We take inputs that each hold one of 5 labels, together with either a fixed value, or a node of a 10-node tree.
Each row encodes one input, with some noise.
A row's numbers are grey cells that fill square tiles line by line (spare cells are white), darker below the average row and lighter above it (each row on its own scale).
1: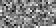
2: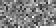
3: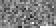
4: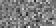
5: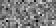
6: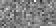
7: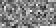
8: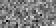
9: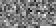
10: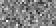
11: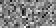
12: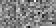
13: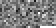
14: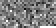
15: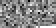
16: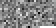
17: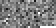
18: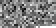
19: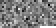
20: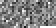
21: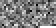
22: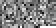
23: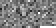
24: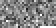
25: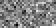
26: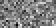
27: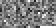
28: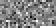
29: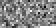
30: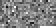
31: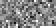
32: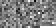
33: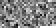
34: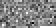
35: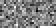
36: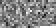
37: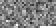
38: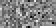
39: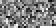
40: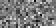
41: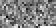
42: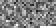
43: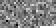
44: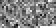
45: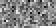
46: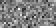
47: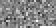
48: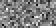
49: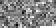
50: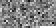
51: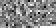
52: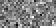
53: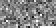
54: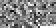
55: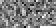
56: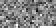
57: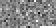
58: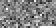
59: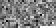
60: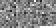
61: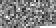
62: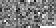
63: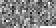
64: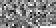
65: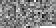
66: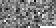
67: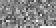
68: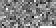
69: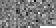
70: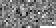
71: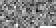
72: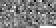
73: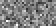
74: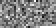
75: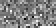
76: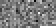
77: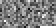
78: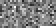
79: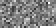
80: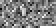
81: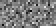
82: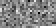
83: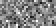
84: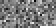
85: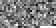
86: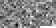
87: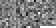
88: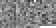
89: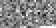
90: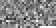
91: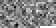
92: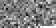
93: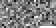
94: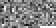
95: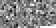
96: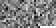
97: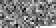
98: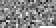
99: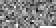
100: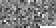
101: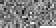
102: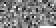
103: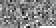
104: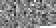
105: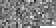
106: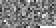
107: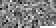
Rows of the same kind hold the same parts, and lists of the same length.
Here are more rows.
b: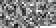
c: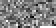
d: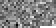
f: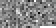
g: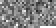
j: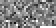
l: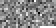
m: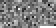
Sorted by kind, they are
b, c, m
d, f, g, j, l

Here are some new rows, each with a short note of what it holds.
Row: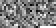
one of 5 labels
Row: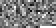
one of 5 labels and a node of a 10-node tree
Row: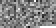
one of 5 labels
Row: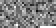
one of 5 labels and a node of a 10-node tree
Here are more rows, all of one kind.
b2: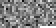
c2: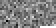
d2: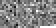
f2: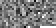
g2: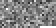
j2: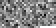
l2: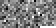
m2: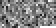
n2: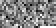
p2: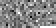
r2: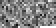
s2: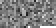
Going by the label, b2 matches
j2, m2 and r2.
